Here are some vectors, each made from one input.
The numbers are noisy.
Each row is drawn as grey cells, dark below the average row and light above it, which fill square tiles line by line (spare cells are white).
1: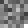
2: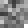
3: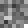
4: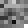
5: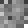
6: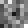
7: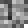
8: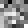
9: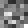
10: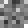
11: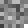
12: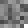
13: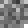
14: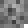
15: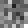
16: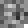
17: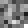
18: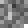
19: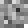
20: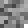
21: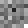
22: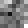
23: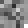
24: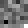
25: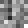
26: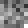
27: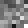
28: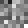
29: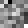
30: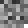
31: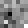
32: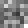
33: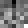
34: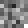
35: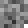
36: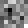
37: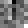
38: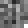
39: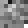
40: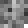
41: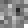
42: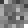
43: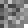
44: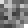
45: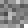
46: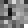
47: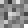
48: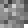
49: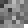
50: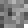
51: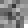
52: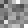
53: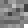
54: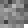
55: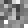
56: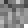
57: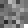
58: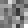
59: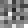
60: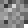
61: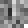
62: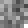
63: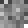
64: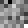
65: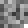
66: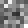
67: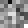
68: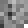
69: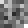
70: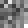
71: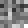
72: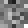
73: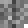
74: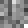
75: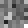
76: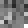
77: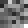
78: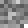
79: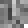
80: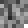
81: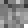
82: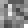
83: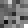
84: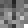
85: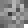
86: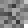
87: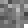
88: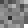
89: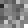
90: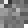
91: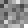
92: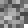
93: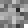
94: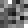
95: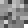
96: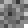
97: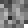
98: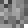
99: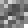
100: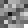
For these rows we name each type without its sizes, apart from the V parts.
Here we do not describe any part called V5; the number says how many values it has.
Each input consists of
a label, together with either a node of a tree, or a value of V5.
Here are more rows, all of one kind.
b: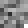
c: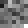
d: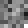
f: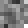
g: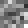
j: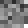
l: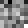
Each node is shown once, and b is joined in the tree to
f.
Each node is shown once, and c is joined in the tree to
d.
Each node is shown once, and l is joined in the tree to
g and j.
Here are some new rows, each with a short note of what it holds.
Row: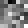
a label and a value of V5
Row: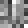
a label and a node of a tree
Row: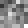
a label and a value of V5
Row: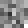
a label and a node of a tree
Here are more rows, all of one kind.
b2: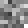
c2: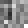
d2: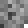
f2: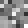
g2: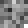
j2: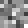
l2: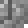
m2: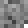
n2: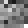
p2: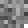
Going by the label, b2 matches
m2 and p2.
